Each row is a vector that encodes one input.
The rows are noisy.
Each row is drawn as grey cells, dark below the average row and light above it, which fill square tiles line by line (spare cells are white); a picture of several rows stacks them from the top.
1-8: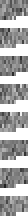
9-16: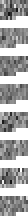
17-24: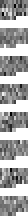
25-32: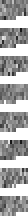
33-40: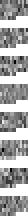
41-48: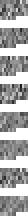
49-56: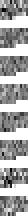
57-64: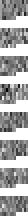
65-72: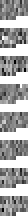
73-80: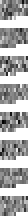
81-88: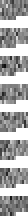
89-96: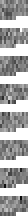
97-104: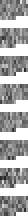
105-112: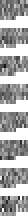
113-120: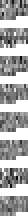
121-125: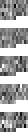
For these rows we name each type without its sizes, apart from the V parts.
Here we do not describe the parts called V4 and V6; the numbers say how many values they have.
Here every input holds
a point on a line and a value of V4, together with either three true/false values, or a value of V6.
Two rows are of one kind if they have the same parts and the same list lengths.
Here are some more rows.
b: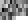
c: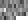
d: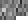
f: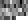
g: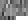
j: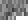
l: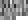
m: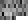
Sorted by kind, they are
b, f, g, m
c, d, j, l

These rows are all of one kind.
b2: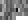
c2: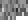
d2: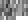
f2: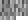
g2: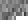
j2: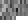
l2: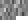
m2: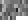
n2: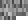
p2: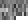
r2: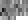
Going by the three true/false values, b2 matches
c2, j2 and r2.
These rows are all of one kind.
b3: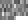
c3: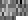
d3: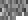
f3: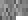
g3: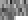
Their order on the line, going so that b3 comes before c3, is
b3, g3, f3, c3, d3.
